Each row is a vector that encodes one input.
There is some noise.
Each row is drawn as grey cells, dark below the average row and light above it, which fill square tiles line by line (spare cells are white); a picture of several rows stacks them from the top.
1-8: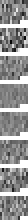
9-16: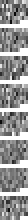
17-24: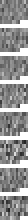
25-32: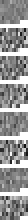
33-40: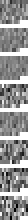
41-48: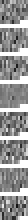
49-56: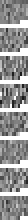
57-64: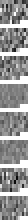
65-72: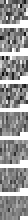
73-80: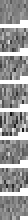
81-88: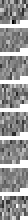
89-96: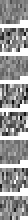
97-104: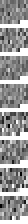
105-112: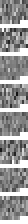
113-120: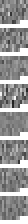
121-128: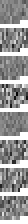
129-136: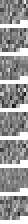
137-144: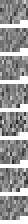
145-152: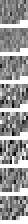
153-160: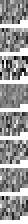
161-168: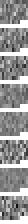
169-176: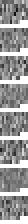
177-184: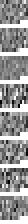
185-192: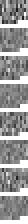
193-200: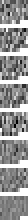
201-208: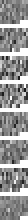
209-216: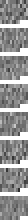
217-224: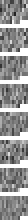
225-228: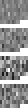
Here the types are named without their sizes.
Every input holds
a label, together with either a point on a line, or four true/false values.
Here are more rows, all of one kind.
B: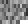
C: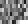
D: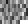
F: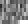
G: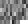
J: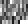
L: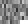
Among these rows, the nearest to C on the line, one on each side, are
B and J.
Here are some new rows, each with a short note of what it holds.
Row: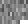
a label and four true/false values
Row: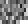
a label and four true/false values
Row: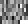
a label and four true/false values
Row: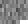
a label and a point on a line
